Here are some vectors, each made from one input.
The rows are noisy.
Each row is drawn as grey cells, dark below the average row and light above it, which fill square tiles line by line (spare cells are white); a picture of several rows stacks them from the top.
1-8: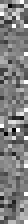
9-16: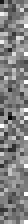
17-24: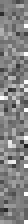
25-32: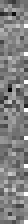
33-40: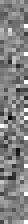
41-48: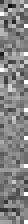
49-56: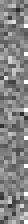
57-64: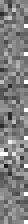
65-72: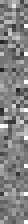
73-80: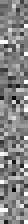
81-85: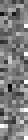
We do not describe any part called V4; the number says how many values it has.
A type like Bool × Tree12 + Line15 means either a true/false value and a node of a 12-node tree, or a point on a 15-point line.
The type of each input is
Bool × List2(V4) + Line5.
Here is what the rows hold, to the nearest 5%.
About 25% of them hold a point on a 5-point line. The rest hold a true/false value, together with a list of up to two values of V4.
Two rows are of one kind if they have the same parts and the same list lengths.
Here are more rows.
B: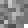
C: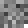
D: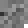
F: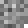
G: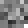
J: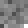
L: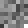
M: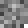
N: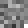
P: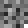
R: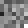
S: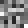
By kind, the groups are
B, D, G, N, P
C, J, L
F, M, R
S

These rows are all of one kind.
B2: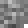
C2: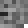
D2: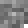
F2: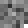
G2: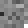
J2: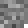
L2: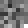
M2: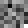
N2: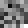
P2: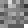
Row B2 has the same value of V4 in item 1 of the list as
C2, G2 and P2.
